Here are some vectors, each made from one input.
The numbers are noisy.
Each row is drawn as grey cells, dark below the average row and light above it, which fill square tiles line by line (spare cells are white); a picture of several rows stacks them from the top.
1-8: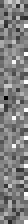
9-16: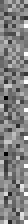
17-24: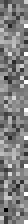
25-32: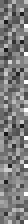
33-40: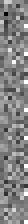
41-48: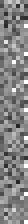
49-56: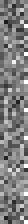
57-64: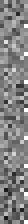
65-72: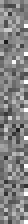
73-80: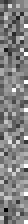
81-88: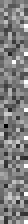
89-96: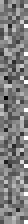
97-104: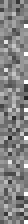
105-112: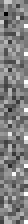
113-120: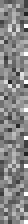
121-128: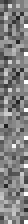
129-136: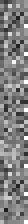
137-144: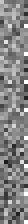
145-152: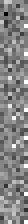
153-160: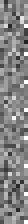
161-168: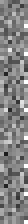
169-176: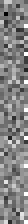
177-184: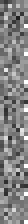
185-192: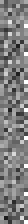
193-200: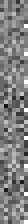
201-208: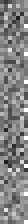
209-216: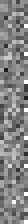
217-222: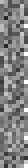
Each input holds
either a point on a 6-point circle and a true/false value, or a node of a 14-node tree.
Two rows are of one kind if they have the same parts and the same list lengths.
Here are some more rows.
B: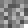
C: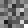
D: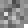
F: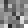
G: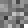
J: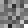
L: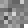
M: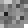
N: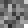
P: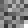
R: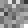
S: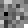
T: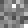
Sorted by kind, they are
B, D, G, L
C, F, J, M, N, P, R, S, T

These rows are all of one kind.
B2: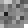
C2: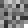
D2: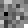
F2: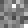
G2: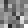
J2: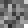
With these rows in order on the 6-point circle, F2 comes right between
G2 and J2.
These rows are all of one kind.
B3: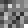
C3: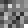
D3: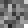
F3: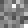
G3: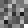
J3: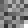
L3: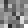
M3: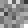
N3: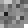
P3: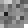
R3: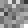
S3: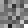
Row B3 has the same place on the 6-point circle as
C3 and F3.
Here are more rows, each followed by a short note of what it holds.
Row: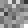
a point on a 6-point circle and a true/false value
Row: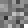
a node of a 14-node tree
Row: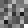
a point on a 6-point circle and a true/false value
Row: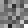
a point on a 6-point circle and a true/false value
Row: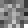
a node of a 14-node tree
